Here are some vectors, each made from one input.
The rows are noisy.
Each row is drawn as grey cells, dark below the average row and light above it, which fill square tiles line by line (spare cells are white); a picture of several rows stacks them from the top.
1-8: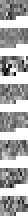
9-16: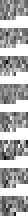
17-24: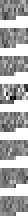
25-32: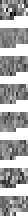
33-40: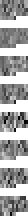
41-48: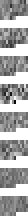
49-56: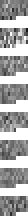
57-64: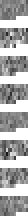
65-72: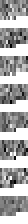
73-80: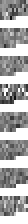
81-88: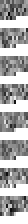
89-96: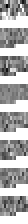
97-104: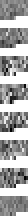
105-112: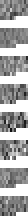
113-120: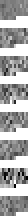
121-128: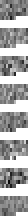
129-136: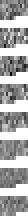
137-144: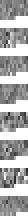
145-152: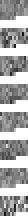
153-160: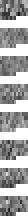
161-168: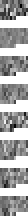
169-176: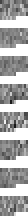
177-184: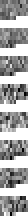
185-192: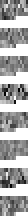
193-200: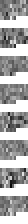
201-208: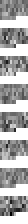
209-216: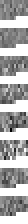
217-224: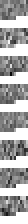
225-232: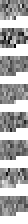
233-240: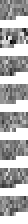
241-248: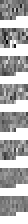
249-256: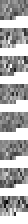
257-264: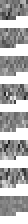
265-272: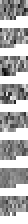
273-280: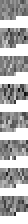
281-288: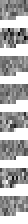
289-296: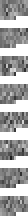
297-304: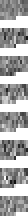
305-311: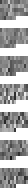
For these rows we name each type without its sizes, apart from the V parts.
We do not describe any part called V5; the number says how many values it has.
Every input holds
a point on a line and a node of a tree, together with either four true/false values, or a value of V5.
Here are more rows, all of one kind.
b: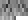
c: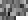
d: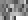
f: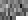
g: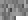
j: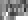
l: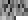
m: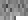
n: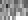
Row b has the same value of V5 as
d, f and l.
